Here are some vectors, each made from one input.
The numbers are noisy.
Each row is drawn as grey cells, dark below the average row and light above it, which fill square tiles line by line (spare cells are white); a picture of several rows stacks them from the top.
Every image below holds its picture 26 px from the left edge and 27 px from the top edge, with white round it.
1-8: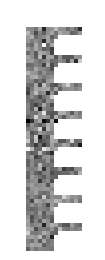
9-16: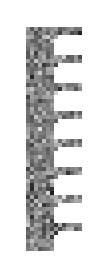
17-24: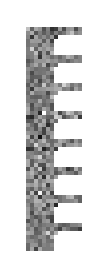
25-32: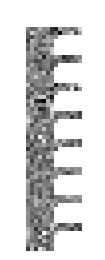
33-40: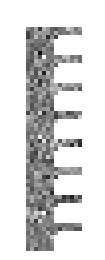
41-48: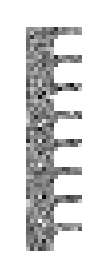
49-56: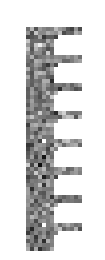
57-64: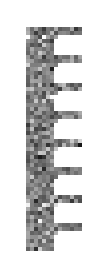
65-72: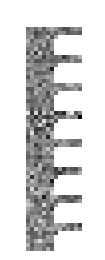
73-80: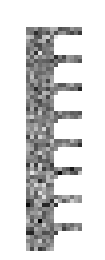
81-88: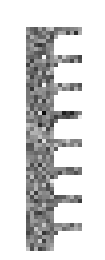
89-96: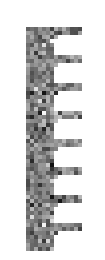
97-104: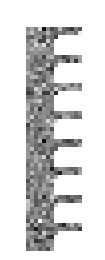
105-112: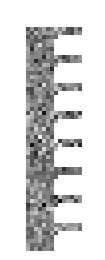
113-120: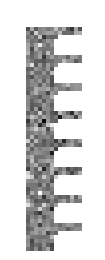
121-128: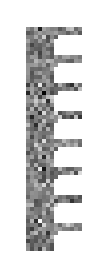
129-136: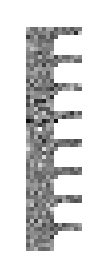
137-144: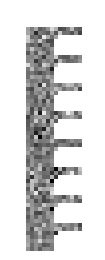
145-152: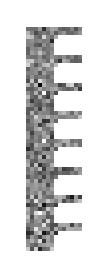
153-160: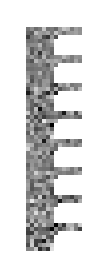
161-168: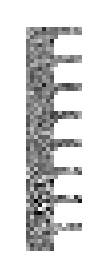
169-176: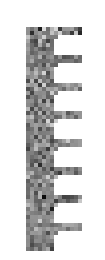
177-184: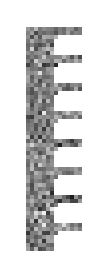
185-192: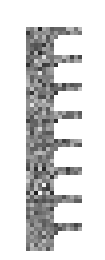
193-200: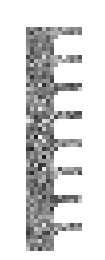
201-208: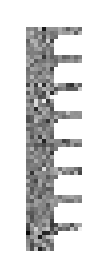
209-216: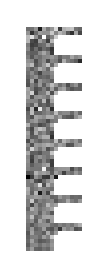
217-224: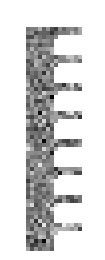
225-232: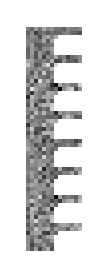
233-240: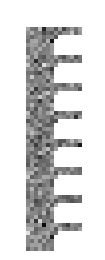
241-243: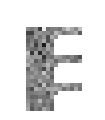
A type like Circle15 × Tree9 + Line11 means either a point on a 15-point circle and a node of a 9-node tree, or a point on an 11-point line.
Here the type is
Line8 + List2(Line6).
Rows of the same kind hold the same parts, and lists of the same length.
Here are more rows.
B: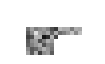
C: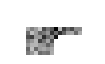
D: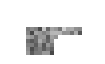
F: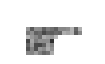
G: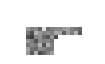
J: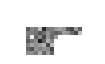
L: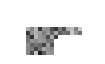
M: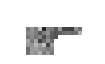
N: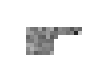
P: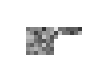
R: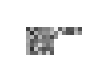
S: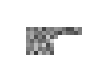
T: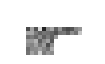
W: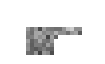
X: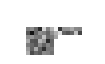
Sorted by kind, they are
B, D, G, L, R, W, X
C, J, M, S
F, P, T
N

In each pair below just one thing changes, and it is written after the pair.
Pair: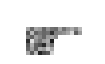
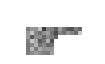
the place on the 6-point line in item 1 of the list
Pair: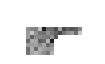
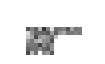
the place on the 6-point line in item 1 of the list
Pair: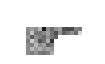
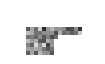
the place on the 6-point line in item 1 of the list
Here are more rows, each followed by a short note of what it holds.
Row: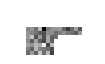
a list of one item
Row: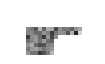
the empty list
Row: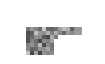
a point on an 8-point line
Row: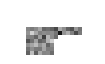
a list of one item
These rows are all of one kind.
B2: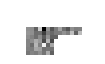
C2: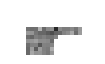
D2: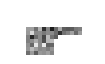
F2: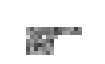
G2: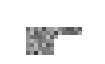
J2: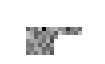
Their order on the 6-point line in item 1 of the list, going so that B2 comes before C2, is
B2, J2, F2, C2, G2, D2.
